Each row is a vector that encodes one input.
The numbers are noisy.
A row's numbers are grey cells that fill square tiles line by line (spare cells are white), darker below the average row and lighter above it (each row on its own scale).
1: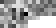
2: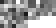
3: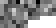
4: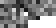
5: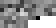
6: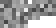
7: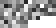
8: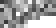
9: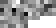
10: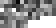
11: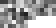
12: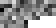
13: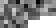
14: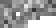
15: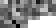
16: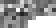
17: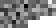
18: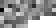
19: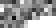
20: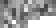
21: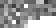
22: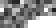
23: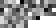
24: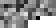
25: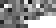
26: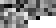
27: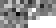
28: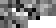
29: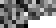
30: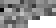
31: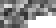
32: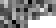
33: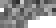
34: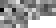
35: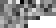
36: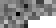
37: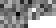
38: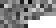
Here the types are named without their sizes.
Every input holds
a true/false value, together with either a point on a circle, or a fixed value.
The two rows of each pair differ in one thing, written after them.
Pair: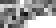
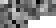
the true/false value
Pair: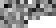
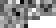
the true/false value
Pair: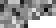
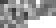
the place on the circle
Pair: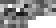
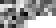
the true/false value
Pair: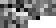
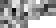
the true/false value
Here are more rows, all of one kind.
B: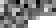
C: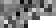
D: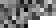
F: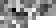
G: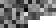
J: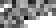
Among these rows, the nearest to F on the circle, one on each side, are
G and J.
